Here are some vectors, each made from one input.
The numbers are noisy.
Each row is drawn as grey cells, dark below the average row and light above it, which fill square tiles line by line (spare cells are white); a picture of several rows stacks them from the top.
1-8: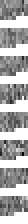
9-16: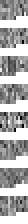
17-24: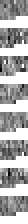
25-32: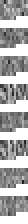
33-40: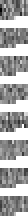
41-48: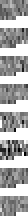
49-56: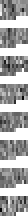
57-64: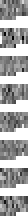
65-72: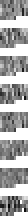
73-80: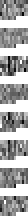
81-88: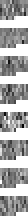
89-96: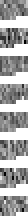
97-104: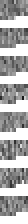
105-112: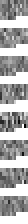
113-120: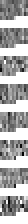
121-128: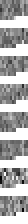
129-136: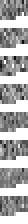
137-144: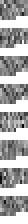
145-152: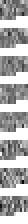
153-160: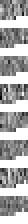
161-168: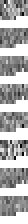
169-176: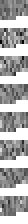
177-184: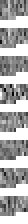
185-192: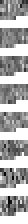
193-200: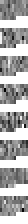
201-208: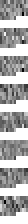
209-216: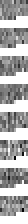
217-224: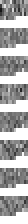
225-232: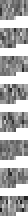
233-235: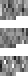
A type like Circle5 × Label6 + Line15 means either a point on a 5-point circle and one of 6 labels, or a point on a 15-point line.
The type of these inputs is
Circle9 × (Label8 + Line7).
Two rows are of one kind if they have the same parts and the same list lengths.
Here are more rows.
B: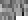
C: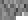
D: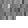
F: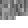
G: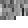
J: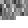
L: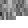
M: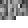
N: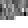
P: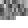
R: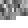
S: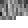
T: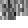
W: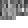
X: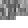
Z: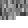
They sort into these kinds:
B, G, J, P, R, T, X
C, D, F, L, M, N, S, W, Z

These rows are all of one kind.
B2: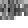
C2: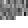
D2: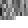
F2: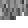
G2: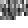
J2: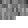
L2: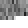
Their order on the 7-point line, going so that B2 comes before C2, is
D2, B2, J2, L2, C2, G2, F2.
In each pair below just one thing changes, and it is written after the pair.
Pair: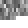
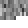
the label
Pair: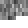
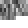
the place on the 9-point circle
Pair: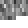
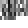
the place on the 9-point circle
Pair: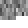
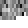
the label
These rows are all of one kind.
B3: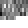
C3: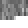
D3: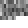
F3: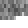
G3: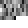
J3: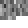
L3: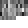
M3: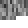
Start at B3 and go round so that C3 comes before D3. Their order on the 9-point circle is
B3, C3, L3, M3, G3, D3, J3, F3.
